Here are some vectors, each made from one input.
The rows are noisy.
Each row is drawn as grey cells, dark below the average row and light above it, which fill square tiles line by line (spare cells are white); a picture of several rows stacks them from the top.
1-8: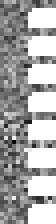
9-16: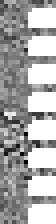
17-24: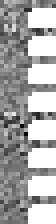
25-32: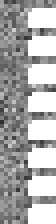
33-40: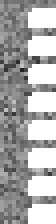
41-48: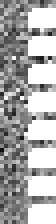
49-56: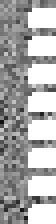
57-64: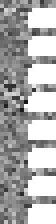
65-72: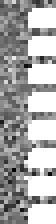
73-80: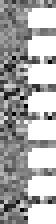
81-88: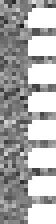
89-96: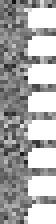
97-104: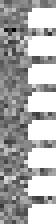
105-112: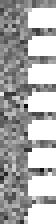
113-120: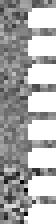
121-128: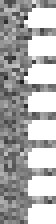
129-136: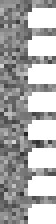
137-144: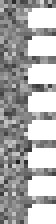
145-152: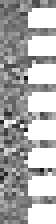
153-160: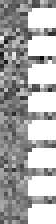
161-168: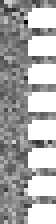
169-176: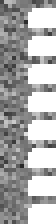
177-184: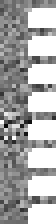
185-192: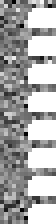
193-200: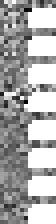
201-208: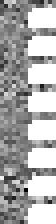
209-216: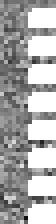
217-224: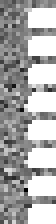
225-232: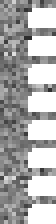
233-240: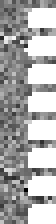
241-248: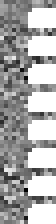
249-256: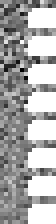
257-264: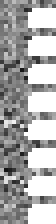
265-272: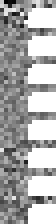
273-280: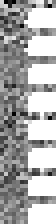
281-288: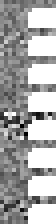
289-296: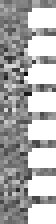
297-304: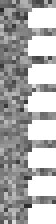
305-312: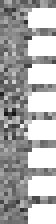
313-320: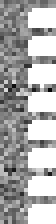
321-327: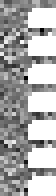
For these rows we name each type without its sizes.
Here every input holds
a point on a line.
